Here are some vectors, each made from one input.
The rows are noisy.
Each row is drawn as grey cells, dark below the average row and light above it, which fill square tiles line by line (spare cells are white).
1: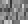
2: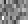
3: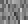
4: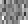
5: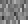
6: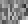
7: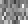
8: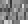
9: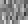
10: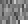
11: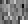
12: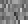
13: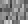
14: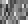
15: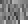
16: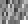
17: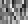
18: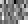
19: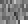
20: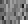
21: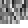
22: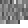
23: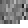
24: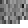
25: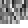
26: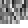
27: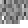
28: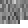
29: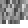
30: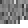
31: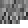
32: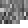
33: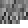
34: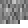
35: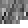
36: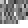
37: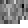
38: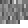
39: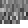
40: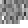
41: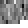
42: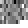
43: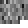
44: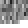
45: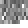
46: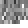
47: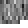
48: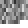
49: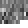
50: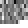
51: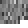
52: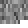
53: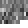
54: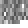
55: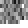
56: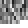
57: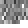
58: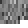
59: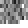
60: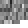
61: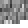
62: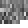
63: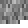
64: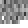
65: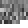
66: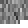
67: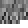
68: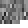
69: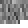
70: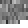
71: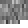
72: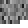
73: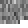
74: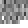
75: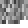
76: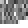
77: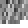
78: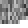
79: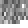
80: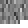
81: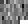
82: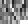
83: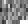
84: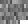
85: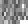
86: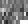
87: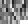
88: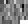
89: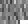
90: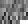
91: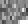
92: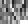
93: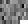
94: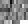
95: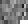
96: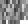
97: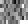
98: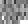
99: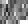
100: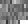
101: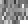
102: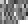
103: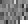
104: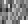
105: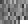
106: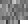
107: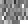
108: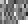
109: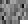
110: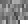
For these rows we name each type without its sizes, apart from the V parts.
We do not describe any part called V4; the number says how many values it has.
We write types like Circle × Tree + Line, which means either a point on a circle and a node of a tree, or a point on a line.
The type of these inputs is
List(Bool × V4 + Line).
